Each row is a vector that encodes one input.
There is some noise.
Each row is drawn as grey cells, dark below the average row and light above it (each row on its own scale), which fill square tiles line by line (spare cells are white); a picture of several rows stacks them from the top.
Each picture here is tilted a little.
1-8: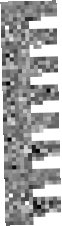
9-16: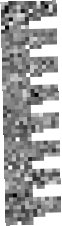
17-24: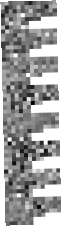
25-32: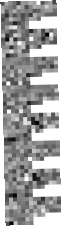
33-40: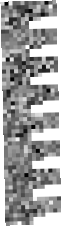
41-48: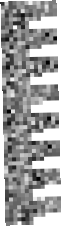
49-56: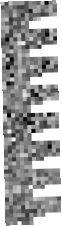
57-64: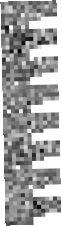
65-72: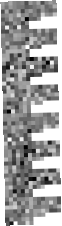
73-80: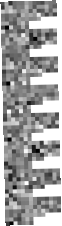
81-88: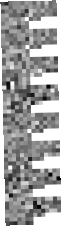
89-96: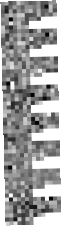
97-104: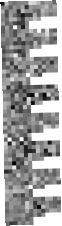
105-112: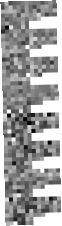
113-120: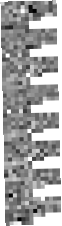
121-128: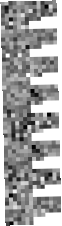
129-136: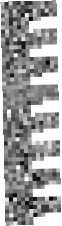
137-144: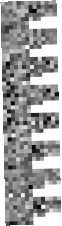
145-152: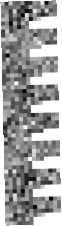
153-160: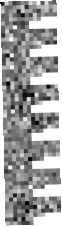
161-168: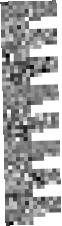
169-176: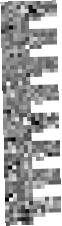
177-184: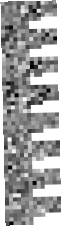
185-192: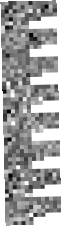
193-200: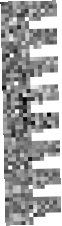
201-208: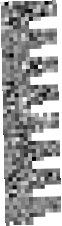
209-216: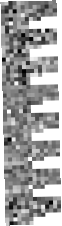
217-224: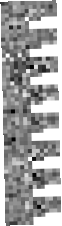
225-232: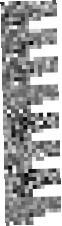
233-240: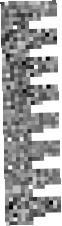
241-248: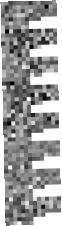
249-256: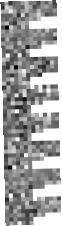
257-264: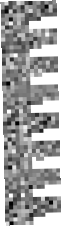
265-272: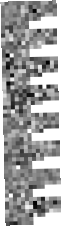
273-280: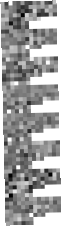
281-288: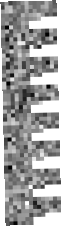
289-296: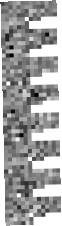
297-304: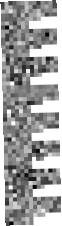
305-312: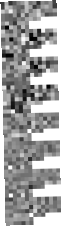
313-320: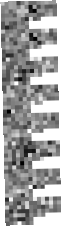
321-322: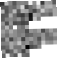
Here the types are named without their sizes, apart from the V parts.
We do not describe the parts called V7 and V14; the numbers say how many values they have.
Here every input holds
a value of V7 and a value of V14, together with either a point on a circle, or a node of a tree.
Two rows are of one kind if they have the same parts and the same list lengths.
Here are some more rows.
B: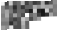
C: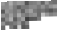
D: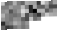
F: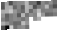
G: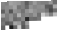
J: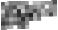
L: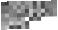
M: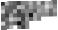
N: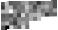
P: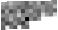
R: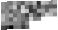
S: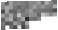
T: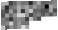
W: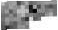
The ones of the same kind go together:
B, C, L, M, N, P, S, T, W
D, F, G, J, R

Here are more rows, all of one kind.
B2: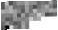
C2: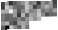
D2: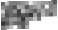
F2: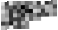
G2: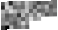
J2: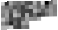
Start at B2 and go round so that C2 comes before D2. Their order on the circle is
B2, C2, J2, G2, D2, F2.
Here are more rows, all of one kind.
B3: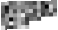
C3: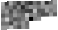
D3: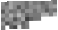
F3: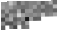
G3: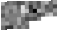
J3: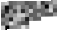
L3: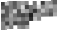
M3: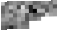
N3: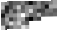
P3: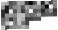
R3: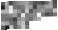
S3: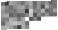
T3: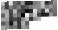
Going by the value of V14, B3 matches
D3, L3, M3 and R3.
